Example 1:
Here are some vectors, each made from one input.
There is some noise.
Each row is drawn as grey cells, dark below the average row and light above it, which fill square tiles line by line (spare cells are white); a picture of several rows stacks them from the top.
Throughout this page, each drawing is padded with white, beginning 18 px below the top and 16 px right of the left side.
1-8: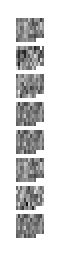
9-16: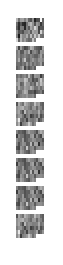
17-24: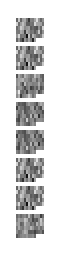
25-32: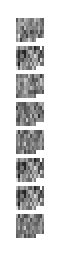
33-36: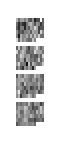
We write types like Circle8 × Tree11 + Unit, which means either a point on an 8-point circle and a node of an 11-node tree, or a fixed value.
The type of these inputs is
Line6.
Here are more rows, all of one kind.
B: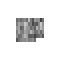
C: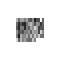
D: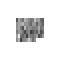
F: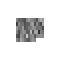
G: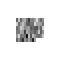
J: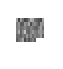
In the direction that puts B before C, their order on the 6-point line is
G, D, B, J, F, C.
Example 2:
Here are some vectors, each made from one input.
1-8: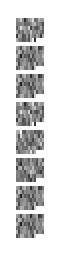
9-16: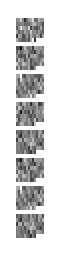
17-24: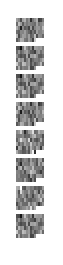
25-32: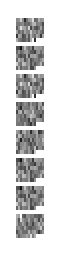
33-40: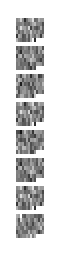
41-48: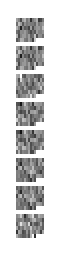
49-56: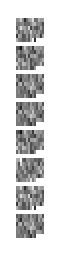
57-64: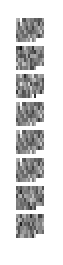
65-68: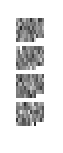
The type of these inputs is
Circle5.
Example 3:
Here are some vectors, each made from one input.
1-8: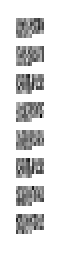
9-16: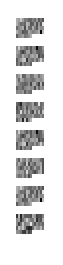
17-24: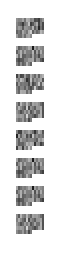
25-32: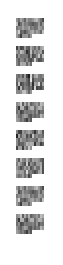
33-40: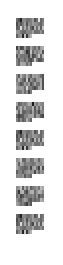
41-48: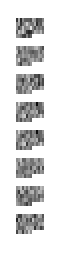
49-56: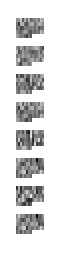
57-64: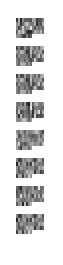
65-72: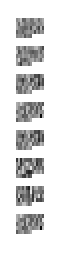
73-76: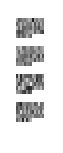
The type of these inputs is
Tree13.
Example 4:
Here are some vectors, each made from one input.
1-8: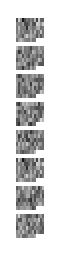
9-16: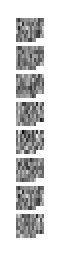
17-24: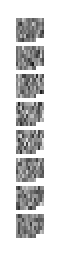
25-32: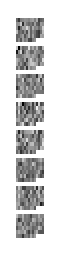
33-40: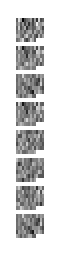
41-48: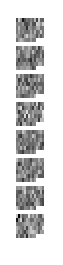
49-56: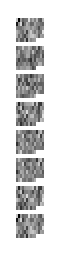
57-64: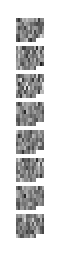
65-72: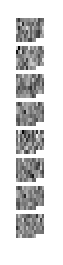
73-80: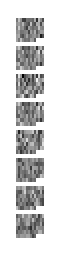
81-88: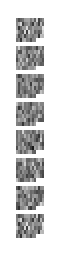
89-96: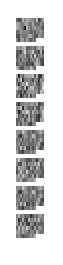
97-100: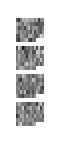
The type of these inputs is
Line19.
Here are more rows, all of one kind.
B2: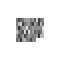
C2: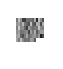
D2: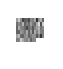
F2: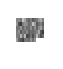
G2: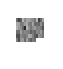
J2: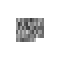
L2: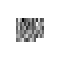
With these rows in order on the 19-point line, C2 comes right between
D2 and L2.
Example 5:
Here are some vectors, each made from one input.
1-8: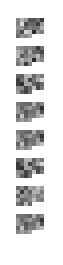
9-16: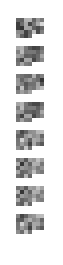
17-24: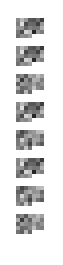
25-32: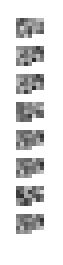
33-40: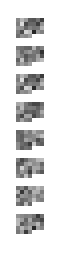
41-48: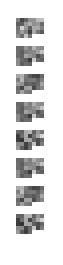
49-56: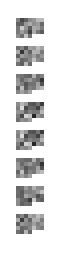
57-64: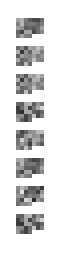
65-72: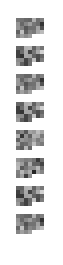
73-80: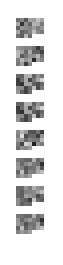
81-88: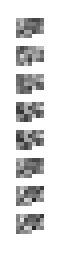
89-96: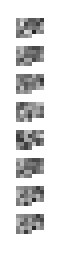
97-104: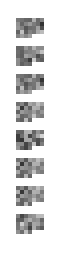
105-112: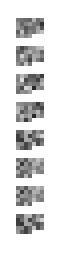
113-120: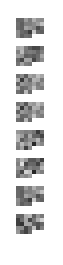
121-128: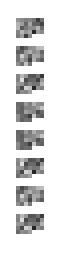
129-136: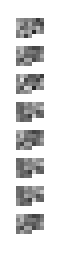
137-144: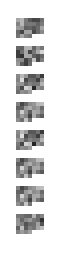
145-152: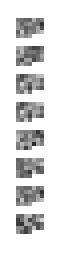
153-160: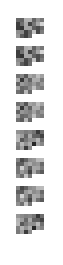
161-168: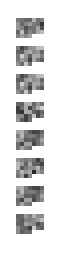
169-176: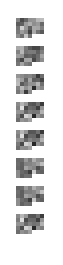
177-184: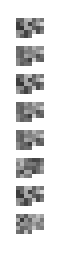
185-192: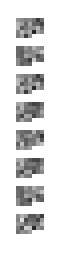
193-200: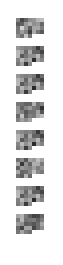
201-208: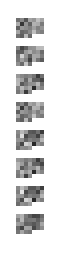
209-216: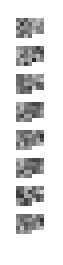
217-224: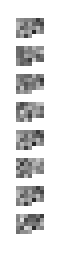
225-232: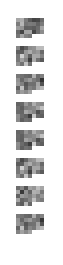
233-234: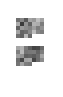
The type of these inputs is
Line8.
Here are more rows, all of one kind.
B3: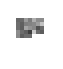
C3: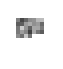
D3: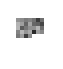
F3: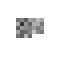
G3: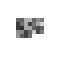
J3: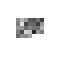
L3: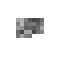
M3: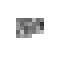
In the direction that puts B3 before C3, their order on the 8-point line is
G3, B3, F3, C3, M3, D3, L3, J3.
